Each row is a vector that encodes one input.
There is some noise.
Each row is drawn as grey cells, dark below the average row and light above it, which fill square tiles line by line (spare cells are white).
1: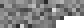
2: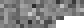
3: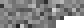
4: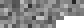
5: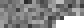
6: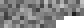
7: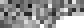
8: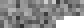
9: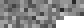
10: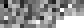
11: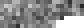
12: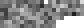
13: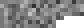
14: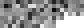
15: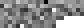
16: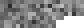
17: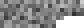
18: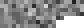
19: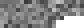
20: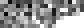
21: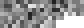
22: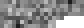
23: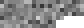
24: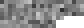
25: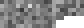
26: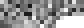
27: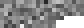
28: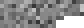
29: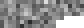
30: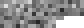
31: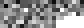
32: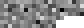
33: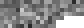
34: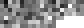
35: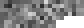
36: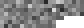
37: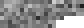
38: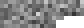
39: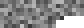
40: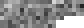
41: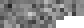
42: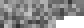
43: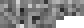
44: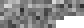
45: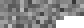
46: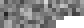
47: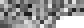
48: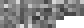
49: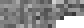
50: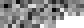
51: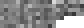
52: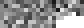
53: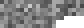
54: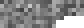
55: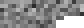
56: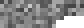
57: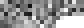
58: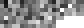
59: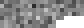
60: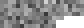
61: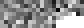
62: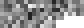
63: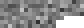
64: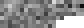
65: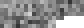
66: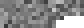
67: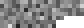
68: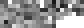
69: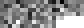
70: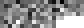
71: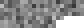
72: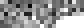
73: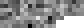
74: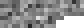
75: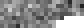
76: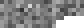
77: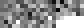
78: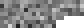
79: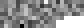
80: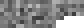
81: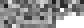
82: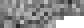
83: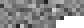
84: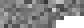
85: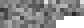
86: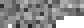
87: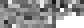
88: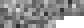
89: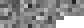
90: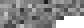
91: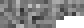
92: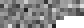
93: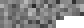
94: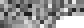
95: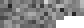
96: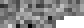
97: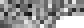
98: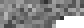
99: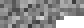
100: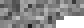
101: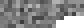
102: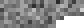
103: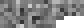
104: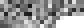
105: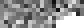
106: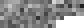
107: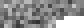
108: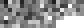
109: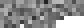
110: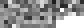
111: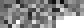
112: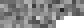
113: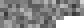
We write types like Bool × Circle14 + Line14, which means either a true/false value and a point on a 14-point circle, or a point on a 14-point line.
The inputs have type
Line5 + List2(Line9).
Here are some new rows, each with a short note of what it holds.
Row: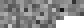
a list of two items
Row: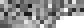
the empty list
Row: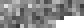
a list of one item
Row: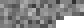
a list of two items
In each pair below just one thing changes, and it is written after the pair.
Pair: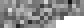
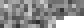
the place on the 9-point line in item 2 of the list
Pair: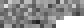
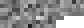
the place on the 9-point line in item 1 of the list
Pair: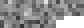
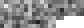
the place on the 9-point line in item 1 of the list
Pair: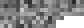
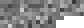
the place on the 9-point line in item 2 of the list
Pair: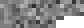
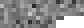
the place on the 9-point line in item 2 of the list
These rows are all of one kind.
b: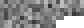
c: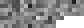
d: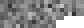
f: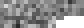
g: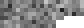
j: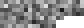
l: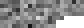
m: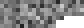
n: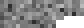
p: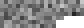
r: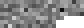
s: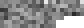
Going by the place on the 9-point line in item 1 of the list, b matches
j, p and s.
